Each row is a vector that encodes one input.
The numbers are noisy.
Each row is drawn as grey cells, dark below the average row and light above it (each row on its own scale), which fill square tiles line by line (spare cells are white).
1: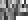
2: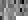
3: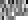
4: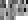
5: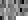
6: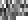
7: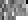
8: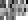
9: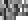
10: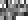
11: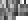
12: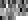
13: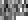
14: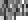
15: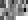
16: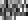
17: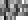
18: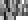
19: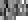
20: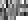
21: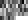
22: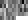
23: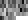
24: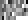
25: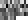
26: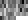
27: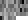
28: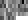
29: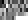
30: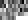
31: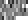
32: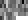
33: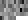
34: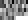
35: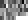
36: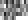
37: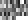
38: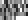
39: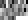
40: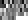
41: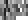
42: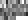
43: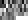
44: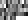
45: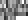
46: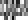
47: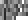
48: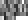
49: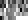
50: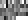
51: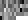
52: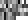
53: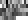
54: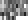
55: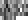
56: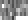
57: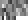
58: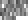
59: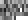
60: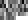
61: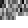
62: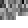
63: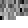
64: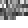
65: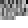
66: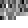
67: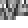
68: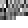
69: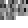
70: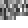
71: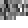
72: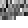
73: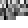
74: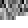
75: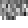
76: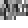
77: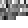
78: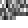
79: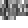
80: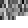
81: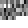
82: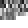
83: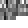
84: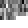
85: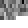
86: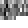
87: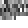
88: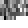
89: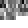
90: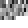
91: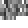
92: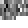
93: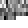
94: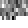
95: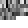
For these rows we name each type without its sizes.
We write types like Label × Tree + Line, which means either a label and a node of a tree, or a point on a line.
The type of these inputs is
Line.
